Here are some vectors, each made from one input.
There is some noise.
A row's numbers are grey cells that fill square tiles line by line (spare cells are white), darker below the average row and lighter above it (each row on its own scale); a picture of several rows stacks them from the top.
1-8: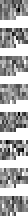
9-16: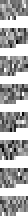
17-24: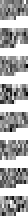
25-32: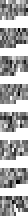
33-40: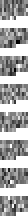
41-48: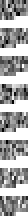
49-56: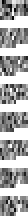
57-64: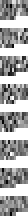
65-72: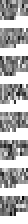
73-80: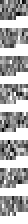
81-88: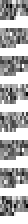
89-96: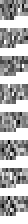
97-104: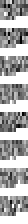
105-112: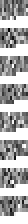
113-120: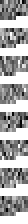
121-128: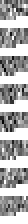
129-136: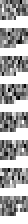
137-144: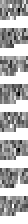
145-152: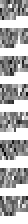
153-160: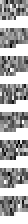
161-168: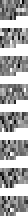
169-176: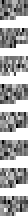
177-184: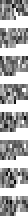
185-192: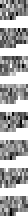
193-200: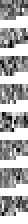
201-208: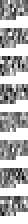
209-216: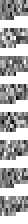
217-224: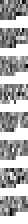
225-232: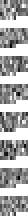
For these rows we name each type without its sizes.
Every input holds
a label, together with either a label, or three true/false values.
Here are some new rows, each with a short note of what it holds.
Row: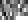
a label and three true/false values
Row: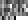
two labels
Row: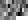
a label and three true/false values
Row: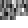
a label and three true/false values
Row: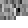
two labels
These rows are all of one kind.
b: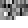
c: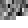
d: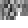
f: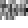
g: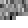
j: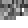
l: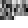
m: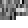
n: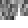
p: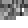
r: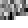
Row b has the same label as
c, j and p.
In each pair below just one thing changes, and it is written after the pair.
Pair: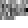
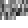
one of the three true/false values
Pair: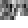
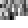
the label
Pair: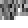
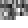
the label
